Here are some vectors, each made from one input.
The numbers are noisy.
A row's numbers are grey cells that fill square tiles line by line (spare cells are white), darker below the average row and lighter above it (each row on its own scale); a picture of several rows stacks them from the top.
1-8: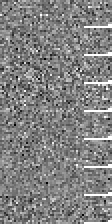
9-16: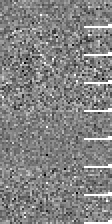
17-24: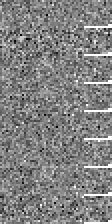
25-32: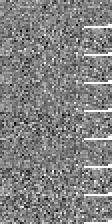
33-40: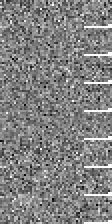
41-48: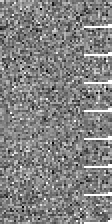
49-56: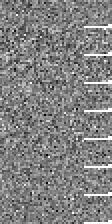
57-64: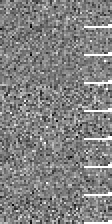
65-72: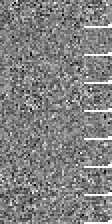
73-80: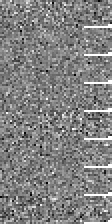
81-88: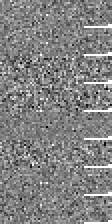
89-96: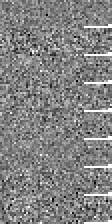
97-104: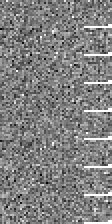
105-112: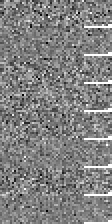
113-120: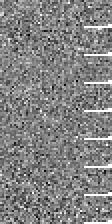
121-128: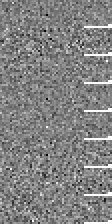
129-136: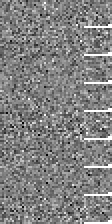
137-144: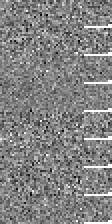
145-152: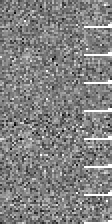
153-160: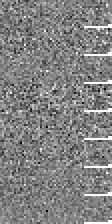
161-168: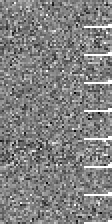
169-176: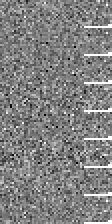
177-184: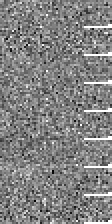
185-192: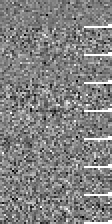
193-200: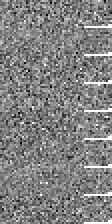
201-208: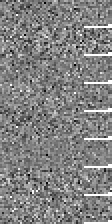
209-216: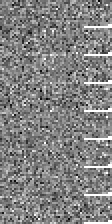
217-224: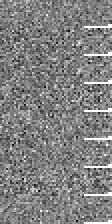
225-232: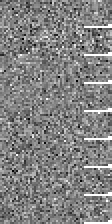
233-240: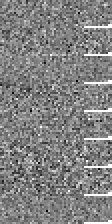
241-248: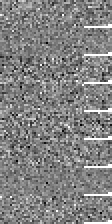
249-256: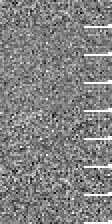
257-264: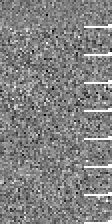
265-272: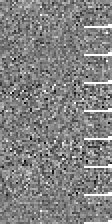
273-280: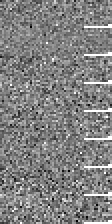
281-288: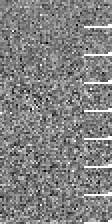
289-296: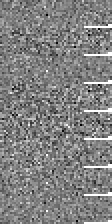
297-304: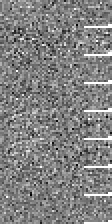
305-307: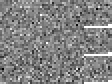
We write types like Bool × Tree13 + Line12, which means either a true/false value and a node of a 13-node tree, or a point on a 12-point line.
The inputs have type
Bool × (Circle8 + Circle18) + Unit.
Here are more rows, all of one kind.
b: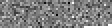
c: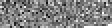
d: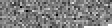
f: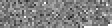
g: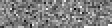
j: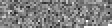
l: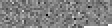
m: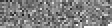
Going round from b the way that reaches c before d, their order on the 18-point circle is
b, j, g, m, f, c, d, l.
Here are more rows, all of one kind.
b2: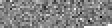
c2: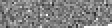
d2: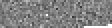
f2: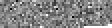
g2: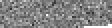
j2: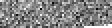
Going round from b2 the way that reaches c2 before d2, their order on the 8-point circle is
b2, j2, c2, f2, d2, g2.
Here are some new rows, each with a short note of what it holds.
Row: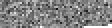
a point on an 8-point circle and a true/false value
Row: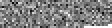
a fixed value
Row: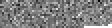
a point on an 18-point circle and a true/false value
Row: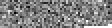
a point on an 18-point circle and a true/false value
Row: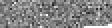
a point on an 8-point circle and a true/false value
